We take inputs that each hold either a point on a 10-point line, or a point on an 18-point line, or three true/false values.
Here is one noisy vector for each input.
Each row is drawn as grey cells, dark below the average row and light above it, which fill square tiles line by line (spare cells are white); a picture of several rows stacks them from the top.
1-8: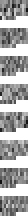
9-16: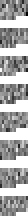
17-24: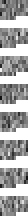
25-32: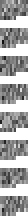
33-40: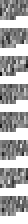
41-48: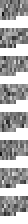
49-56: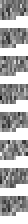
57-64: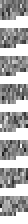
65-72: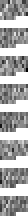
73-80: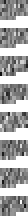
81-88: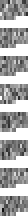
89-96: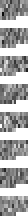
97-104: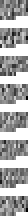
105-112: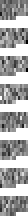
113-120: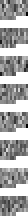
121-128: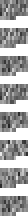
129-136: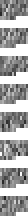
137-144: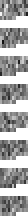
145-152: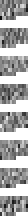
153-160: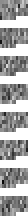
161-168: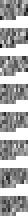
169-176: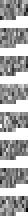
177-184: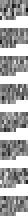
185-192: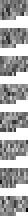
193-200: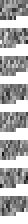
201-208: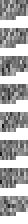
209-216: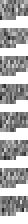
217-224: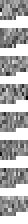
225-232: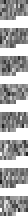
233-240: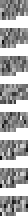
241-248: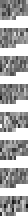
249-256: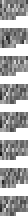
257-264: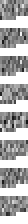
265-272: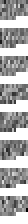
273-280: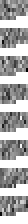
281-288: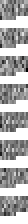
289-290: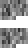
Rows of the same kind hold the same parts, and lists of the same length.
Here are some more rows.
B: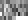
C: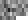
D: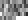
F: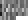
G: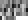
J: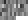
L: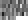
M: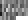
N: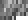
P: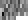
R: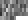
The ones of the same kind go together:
B, C, D, G, N
F, J, M, R
L, P

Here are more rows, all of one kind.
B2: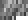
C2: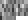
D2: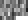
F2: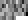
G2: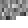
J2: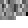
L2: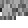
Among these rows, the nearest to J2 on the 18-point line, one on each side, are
F2 and L2.
